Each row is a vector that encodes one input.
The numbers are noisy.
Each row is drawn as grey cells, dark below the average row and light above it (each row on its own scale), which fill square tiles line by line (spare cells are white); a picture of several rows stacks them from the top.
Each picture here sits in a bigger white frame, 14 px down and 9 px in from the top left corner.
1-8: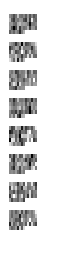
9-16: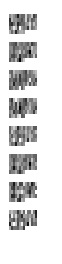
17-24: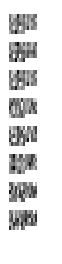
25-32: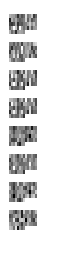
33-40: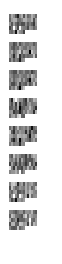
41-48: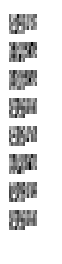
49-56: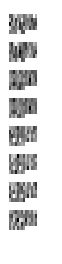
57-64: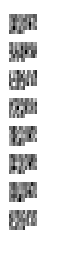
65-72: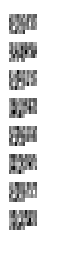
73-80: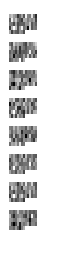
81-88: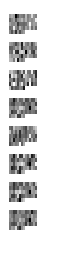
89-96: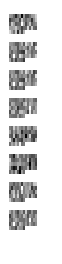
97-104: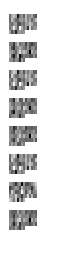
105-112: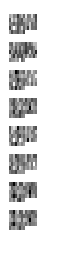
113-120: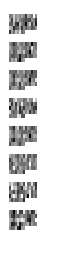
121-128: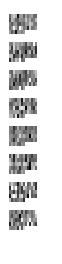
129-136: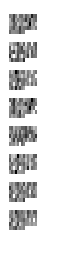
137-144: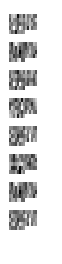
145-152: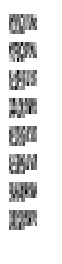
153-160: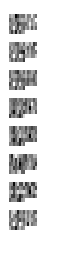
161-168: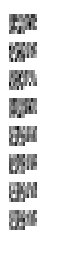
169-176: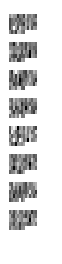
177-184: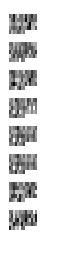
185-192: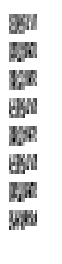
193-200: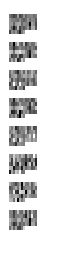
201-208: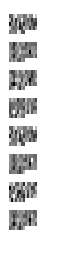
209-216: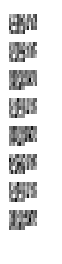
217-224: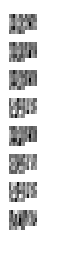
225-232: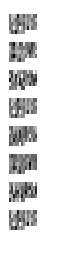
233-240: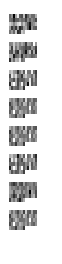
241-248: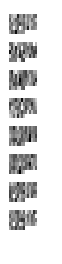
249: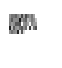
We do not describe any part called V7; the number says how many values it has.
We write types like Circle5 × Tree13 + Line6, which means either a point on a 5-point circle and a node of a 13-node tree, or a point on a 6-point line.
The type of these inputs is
Bool × Line6 + Label11 + V7 × V7.
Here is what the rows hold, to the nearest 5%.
About 40% of them hold one of 11 labels. About 25% of them hold a point on a 6-point line and a true/false value. The rest hold two values of V7.
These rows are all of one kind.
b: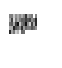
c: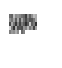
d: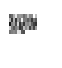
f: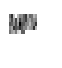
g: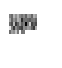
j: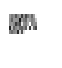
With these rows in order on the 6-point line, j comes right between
c and f.
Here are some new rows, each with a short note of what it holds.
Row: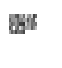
one of 11 labels
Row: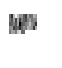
a point on a 6-point line and a true/false value
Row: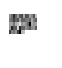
two values of V7
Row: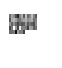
one of 11 labels
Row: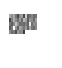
one of 11 labels
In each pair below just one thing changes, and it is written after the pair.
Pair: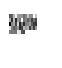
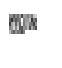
the true/false value
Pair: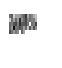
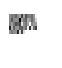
the true/false value
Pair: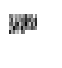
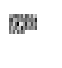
the true/false value
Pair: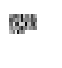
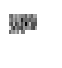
the true/false value
